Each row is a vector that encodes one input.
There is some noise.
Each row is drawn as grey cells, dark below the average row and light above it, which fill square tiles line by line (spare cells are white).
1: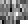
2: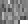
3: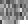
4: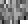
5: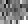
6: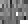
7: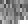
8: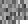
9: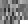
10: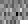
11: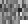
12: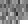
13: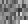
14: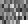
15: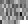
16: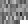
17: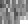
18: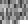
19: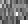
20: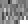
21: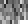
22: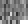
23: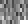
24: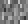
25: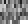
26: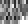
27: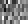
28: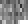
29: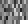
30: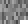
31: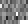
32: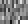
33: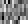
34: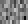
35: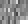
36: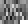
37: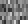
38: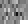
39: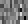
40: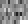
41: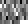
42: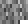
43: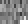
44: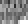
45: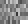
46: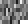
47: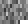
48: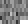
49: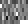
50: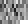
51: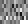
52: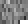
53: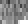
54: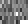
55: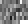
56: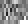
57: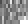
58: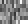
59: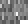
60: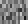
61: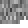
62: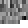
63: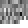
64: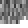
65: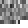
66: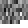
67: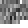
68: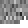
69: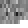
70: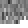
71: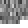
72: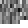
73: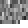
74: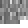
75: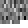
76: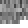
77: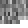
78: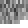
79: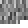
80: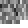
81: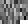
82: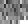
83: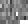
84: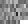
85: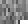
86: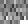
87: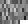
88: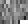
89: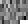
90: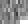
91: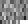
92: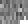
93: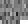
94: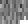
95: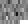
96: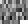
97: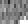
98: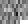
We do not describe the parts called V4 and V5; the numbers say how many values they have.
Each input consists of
a true/false value, together with either a point on each of two 3-point lines and a value of V4, or a value of V5.
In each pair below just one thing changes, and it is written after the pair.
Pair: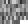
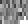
the value of V4
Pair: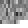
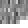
the place on one of the two 3-point lines
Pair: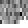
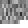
the value of V4
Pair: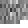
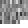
the place on one of the two 3-point lines
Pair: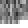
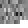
the value of V4
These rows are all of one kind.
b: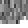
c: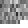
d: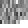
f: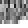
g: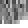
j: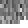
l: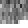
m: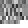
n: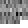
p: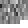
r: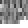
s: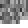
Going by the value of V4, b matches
c, p and s.
